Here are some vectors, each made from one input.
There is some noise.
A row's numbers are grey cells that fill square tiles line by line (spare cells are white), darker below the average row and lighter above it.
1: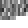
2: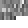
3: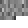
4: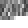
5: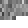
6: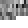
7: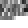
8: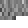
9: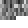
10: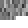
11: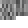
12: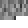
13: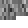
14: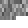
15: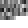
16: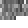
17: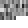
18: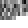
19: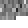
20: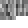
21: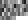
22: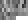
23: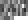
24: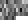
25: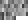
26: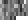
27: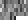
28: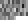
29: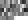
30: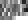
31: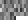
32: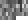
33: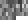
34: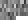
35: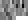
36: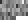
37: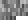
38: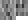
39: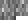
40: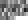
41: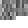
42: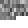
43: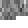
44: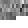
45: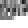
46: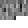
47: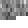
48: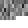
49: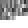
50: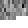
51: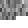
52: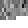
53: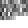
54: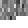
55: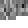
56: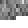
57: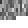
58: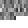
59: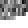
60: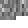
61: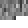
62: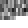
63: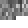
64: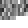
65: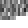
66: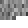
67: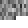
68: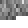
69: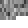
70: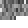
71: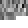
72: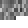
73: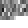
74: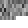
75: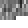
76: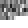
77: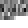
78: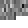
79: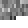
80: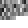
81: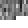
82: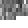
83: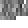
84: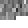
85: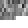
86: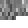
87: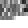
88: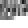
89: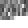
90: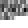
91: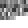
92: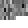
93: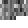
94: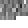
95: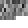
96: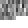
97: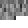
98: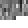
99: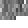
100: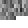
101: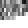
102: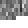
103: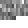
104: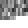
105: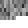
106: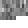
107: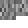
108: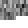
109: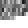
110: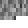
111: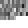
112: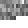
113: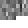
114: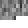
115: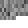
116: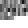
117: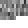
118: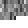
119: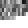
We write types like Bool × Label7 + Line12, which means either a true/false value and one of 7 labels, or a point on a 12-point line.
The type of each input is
(Bool × Bool × Bool + Unit) × Circle8 + Label9.
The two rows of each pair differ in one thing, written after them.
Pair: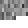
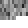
one of the three true/false values
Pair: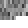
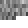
one of the three true/false values
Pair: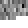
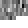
the place on the 8-point circle
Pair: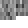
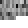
the place on the 8-point circle
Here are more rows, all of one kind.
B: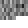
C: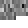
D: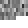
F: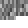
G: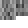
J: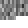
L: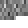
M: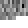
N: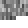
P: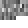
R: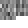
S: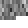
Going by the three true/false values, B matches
F, G, J and L.
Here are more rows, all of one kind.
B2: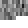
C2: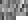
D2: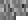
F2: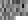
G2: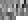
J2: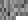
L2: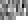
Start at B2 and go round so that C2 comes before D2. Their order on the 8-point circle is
B2, G2, C2, J2, D2, F2, L2.
